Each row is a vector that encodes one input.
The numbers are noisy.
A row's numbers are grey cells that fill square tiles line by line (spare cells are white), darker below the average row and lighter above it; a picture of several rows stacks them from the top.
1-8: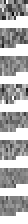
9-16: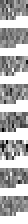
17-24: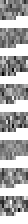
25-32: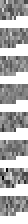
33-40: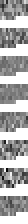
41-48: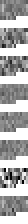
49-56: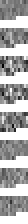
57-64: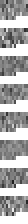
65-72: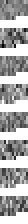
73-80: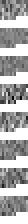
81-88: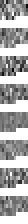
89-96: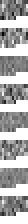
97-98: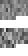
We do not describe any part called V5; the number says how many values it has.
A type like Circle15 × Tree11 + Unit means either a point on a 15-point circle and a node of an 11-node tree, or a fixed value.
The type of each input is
Bool × Line4 × (Line4 + V5).
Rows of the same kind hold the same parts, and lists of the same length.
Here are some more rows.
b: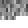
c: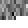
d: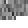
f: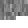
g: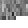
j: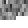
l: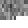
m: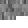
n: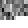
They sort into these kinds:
b, c, g, l
d, f, j, m, n

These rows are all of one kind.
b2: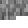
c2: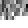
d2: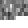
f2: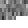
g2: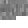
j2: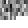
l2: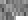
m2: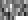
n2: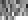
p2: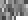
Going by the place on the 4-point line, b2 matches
c2, l2, n2 and p2.
